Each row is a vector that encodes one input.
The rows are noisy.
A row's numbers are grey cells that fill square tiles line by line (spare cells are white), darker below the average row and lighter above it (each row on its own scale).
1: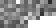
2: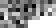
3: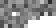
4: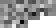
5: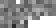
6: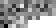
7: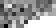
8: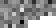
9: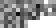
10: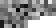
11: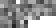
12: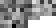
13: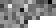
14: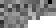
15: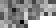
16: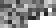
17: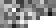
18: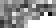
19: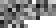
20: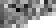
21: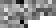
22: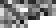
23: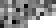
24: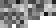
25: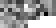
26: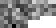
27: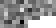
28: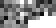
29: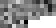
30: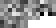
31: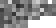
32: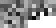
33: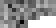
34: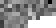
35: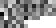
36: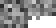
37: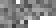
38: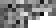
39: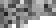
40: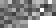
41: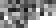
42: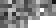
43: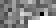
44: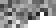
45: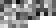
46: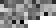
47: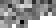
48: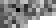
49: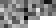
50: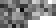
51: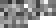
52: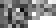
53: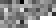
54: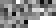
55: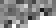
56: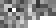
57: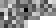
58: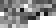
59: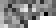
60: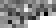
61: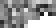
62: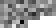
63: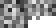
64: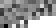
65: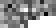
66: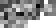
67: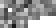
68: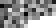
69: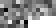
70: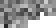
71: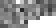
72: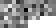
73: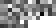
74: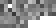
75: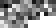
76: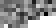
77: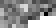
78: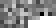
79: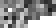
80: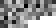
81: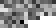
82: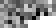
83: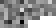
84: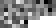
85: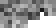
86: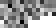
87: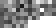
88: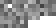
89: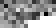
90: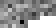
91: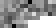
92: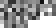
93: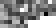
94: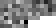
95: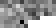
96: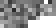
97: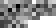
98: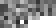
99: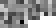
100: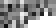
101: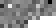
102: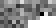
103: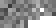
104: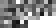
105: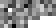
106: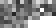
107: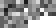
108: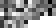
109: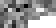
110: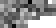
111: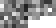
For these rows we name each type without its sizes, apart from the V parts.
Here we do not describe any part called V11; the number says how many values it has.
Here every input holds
a label, together with either a point on a line, or a value of V11.
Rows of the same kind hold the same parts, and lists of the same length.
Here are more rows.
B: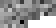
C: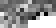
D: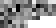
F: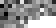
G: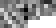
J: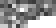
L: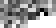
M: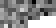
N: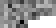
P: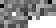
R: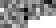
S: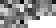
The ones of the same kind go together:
B, C, J, L, M, N, S
D, F, G, P, R

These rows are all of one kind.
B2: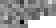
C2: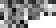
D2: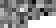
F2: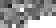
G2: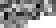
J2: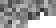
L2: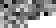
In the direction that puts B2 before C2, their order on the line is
G2, J2, L2, D2, B2, F2, C2.
